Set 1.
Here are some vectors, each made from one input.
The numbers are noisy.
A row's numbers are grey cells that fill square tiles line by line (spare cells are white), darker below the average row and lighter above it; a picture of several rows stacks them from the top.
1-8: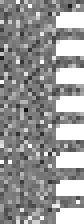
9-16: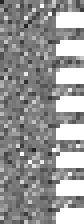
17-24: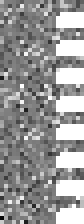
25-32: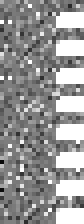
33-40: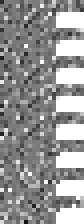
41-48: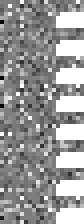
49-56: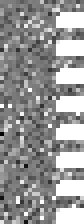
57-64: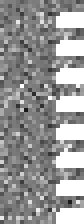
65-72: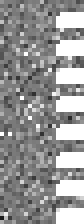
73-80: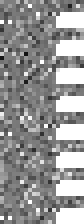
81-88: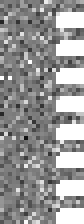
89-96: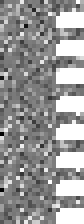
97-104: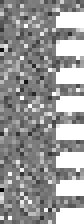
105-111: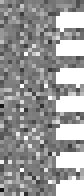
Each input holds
either a point on a 10-point line, or a point on an 11-point line.
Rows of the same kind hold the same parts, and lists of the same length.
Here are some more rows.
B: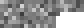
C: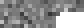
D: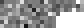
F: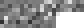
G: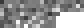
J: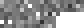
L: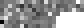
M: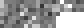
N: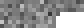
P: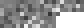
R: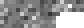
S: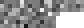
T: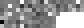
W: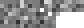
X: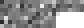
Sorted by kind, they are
B, C, G, J, M, N, P, R
D, F, L, S, T, W, X

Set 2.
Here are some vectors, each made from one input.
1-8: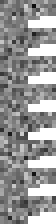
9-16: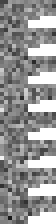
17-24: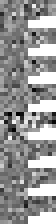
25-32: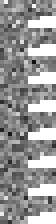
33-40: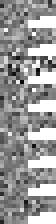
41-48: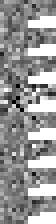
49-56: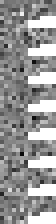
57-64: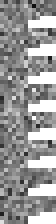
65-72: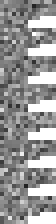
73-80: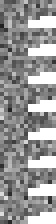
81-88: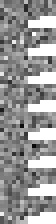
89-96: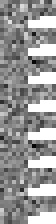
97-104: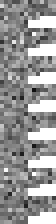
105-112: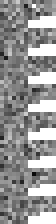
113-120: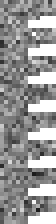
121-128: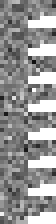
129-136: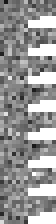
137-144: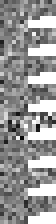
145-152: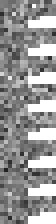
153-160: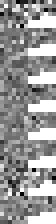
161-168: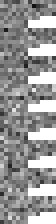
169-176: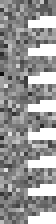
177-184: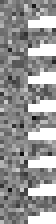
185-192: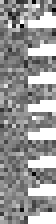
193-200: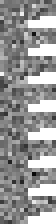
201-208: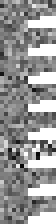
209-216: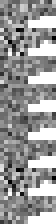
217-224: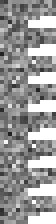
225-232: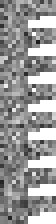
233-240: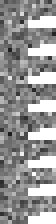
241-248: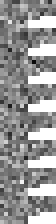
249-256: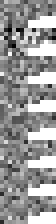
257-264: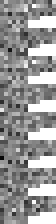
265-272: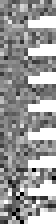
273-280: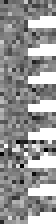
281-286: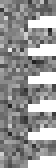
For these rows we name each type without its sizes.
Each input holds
either a point on a line, or six true/false values.
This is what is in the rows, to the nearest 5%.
About 5% of them hold a point on a line. The rest hold six true/false values.
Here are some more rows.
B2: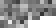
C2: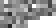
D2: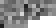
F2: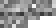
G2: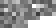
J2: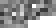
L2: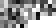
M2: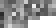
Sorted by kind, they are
B2, C2, D2, F2, G2, J2, M2
L2

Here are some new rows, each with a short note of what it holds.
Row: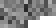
six true/false values
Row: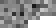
six true/false values
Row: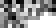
a point on a line
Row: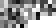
a point on a line
